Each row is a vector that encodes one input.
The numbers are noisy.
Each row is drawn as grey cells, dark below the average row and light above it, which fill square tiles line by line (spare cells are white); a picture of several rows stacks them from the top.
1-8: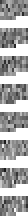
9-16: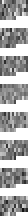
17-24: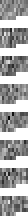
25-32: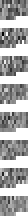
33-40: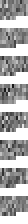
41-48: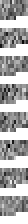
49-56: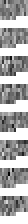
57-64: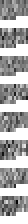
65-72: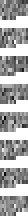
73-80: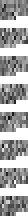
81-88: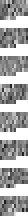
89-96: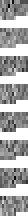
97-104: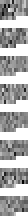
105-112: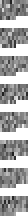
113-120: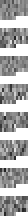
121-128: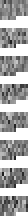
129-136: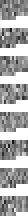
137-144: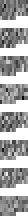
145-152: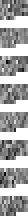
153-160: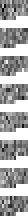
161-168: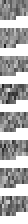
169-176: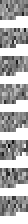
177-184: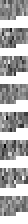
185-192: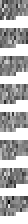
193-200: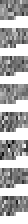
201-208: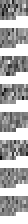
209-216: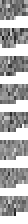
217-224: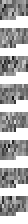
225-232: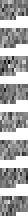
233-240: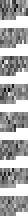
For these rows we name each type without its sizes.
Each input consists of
a point on a line, together with either a point on a circle, or a point on a line.
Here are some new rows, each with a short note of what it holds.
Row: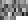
a point on a circle and a point on a line
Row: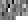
a point on each of two lines
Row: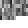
a point on a circle and a point on a line
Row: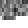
a point on a circle and a point on a line
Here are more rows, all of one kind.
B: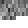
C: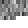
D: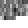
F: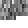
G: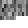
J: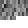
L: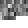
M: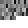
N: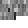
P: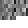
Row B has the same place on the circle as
C, J, M and P.
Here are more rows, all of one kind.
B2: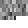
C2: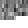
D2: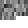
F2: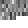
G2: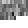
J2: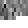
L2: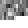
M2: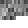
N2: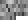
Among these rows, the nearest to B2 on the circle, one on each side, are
F2 and G2.
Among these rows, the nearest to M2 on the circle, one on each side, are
D2 and F2.
